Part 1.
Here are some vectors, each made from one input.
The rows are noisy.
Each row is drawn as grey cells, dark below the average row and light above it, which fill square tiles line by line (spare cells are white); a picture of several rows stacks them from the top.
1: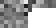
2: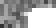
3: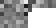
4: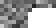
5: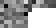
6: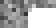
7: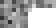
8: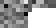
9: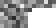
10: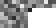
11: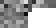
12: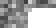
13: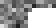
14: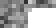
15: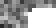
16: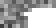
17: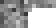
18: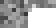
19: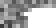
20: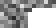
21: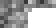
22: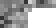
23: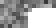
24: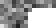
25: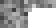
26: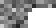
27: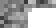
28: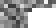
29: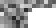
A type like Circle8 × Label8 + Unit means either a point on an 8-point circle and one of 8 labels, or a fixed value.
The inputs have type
Line6.
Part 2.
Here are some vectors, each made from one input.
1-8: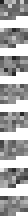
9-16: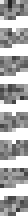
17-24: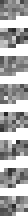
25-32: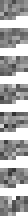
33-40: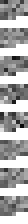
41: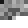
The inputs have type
Line7.
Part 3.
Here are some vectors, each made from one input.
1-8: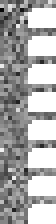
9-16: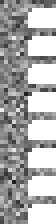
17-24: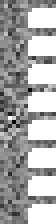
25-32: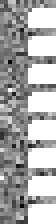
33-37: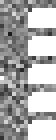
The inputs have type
Label8.
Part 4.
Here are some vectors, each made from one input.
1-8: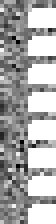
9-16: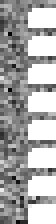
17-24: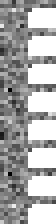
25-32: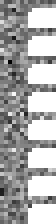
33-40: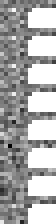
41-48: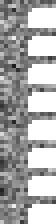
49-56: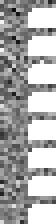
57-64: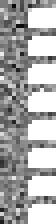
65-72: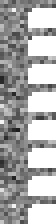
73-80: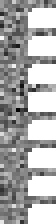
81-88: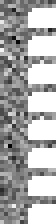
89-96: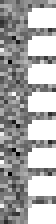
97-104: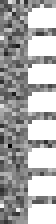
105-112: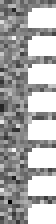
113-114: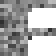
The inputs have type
Label8.
